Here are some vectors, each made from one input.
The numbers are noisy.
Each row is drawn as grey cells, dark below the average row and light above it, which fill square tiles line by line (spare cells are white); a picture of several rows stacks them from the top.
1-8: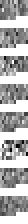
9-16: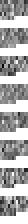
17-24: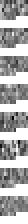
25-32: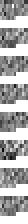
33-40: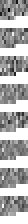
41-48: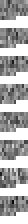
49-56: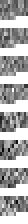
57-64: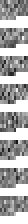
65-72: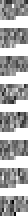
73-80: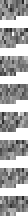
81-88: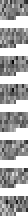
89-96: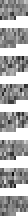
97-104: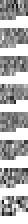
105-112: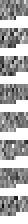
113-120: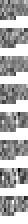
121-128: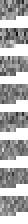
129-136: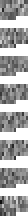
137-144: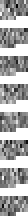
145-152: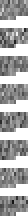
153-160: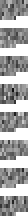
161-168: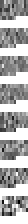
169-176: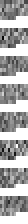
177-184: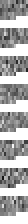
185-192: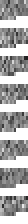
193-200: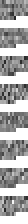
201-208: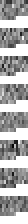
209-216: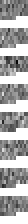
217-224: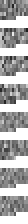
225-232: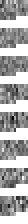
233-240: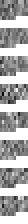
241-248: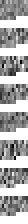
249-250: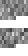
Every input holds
a list of up to three points on a 5-point line.
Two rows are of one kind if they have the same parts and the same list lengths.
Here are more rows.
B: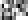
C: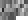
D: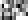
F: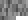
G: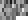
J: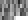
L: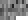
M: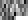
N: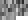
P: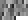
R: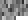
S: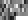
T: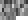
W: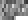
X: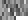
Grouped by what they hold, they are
B, D
C, T, X
F, G, J, M, S, W
L, N, P, R

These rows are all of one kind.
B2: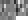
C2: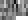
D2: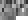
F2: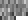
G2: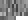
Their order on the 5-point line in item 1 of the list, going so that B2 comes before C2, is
D2, B2, C2, G2, F2.
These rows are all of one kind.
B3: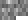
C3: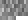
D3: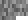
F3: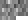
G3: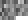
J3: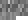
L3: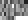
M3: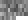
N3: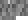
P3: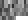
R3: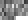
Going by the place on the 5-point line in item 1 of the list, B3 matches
C3 and F3.
